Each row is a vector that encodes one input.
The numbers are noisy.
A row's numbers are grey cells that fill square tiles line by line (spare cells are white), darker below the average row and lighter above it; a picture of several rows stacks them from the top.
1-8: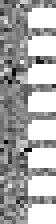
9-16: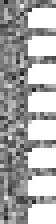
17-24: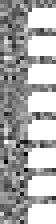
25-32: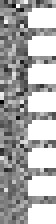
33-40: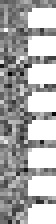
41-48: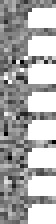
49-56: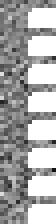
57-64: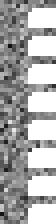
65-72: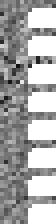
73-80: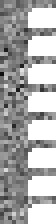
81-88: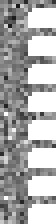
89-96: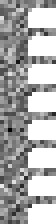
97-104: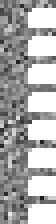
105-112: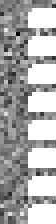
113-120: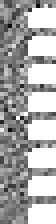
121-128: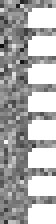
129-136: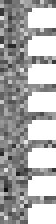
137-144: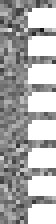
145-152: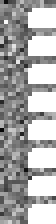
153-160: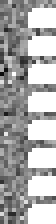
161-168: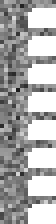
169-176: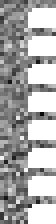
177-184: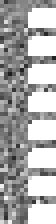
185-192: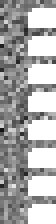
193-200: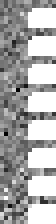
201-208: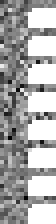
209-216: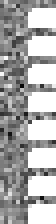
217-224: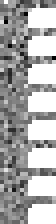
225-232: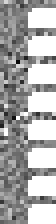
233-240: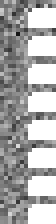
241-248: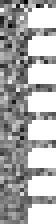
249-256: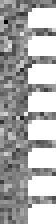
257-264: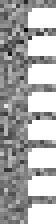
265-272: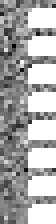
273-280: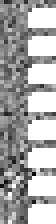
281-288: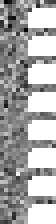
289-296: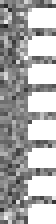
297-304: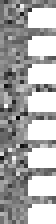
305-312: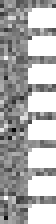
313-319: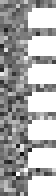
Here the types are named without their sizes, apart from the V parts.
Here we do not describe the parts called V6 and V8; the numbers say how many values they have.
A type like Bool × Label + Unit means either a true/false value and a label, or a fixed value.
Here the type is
(Line + V8) × V6 + List(Circle).
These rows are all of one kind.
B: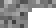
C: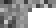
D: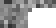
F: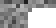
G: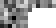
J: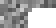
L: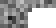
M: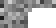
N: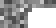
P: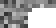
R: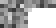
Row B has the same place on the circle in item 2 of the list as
F, G and P.
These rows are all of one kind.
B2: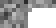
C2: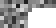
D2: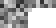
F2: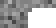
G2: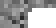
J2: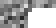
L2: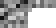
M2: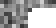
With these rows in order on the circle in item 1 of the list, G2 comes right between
C2 and F2.
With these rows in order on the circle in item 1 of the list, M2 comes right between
J2 and L2.
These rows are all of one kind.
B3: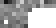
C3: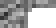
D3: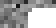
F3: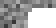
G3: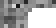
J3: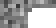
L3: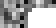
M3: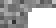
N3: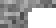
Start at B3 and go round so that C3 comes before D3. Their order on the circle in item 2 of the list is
B3, J3, N3, L3, C3, G3, F3, D3, M3.
